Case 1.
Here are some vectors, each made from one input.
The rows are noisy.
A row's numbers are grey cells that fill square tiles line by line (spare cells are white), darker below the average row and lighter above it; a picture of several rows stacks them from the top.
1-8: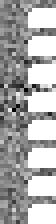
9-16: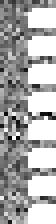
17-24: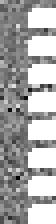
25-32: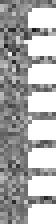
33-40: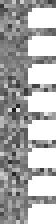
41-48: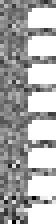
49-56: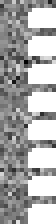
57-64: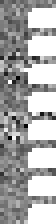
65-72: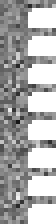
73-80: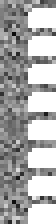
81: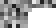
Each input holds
either a fixed value, or a node of a 9-node tree.
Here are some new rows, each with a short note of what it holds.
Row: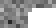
a node of a 9-node tree
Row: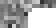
a node of a 9-node tree
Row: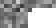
a fixed value
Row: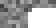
a node of a 9-node tree
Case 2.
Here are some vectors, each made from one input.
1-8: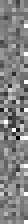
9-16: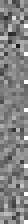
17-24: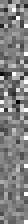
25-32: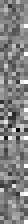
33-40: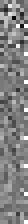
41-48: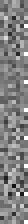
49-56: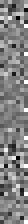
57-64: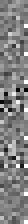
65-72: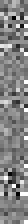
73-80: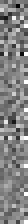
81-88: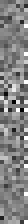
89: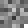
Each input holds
either a fixed value, or four true/false values.
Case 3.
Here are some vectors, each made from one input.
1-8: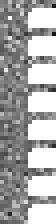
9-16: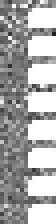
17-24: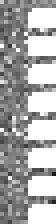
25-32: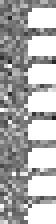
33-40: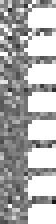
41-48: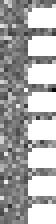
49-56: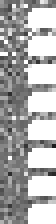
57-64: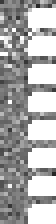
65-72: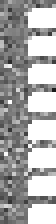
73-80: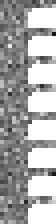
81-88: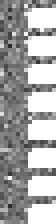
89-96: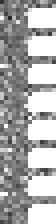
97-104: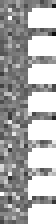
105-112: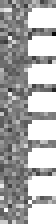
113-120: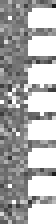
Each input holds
a point on a 13-point line.
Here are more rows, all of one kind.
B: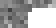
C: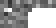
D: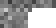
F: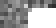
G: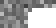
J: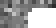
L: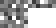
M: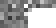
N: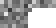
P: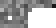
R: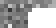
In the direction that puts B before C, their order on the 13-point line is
N, R, B, M, L, G, D, J, C, P, F.
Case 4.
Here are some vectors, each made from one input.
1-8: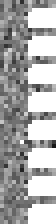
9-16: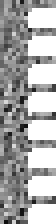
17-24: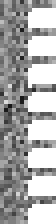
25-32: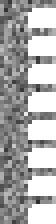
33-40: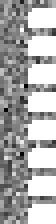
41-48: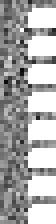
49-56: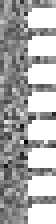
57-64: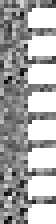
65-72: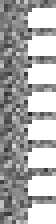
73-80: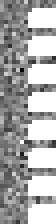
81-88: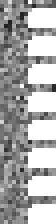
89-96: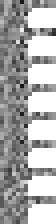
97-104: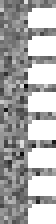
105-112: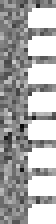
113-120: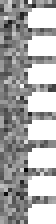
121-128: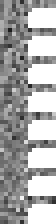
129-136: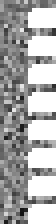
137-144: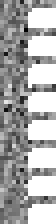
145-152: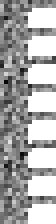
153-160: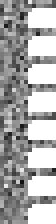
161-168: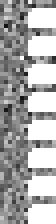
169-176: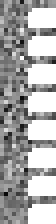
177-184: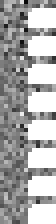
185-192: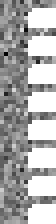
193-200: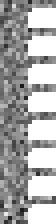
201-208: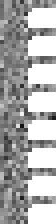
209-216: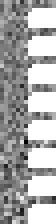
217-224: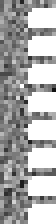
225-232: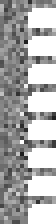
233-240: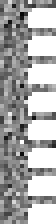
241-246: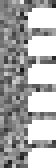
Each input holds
three true/false values.
